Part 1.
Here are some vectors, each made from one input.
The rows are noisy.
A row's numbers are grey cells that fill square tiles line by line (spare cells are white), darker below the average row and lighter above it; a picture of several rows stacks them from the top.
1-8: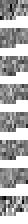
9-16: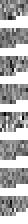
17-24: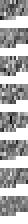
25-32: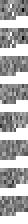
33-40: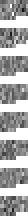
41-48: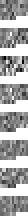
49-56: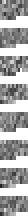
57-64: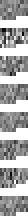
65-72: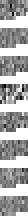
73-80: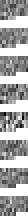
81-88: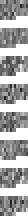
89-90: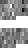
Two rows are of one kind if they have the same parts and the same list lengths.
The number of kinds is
3.
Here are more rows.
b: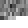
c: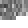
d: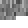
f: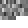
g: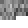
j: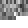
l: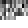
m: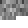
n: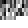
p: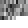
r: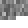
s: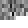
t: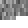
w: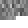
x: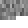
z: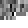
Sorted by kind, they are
b, d, g, m, p, r, t, w, x
c, f, j, s, z
l, n

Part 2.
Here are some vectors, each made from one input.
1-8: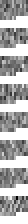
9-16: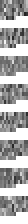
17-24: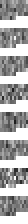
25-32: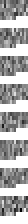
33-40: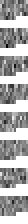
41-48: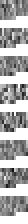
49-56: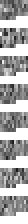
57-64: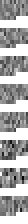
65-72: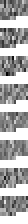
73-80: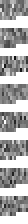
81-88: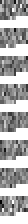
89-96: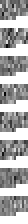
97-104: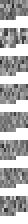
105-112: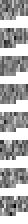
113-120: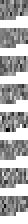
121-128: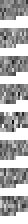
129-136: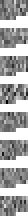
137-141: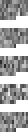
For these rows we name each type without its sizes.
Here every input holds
either a point on a circle and a true/false value, or a fixed value.
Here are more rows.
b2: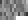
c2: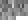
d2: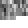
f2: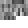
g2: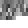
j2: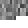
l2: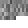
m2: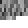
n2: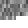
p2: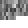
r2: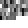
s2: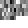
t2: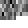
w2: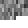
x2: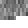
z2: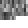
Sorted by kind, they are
b2, c2, d2, f2, g2, j2, l2, m2, n2, p2, t2, w2, x2, z2
r2, s2

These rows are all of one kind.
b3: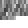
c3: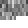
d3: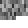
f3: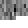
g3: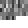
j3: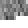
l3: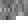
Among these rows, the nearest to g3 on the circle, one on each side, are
d3 and l3.
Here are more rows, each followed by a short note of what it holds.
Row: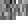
a point on a circle and a true/false value
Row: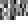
a fixed value
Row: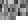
a point on a circle and a true/false value
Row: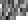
a point on a circle and a true/false value
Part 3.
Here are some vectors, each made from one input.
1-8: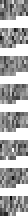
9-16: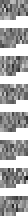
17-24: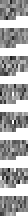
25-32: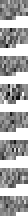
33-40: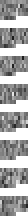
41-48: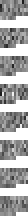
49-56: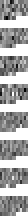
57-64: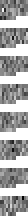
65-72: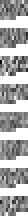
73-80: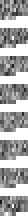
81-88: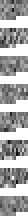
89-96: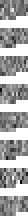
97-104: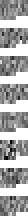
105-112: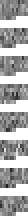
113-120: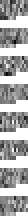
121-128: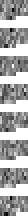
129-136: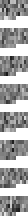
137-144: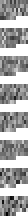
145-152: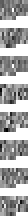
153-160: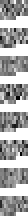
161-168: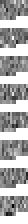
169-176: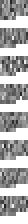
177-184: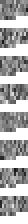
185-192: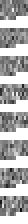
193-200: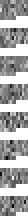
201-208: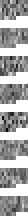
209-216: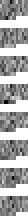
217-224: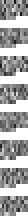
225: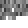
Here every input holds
one of 5 labels, together with either a point on a 17-point circle, or a fixed value.
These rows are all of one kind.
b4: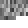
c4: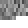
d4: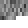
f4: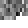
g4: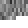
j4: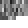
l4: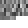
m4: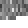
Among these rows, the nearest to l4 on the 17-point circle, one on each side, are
c4 and m4.
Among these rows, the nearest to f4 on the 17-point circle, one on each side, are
d4 and m4.
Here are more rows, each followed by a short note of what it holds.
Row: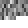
one of 5 labels
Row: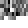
a point on a 17-point circle and one of 5 labels
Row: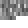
one of 5 labels
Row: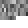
one of 5 labels
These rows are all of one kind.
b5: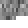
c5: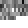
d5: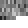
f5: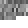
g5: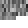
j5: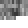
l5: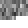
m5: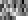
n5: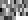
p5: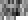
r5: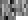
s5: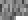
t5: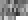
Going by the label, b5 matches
d5 and f5.
